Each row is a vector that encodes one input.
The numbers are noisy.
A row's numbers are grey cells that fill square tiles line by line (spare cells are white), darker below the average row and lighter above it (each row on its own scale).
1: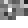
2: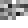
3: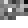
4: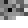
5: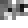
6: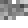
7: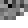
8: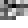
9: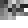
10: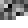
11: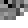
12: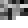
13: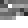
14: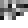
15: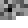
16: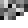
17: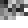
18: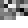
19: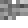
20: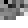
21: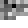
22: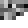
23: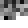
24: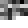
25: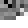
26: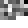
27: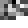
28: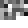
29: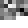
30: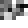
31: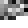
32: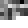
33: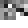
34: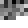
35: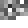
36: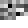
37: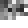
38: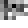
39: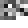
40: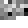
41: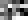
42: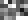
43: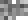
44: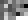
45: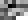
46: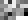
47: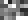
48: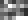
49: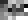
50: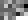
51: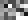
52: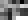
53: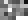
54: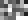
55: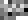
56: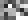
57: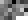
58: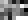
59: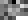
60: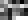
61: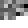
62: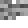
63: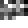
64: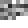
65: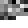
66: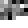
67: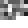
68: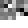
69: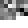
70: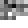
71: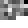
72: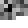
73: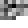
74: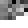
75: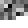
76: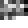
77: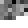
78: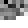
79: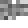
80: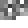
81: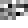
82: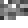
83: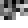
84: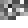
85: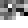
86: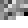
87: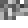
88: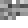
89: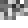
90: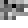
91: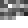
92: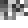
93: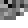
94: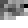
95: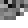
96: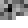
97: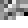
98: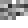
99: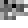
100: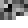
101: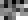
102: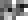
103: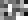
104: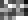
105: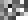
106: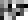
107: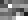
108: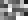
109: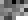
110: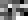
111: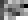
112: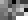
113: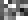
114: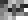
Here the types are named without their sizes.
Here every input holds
a label and a true/false value.
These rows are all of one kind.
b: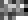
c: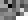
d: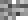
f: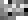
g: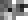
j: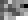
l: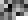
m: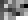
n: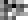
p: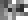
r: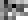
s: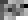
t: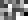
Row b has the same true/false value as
f and t.
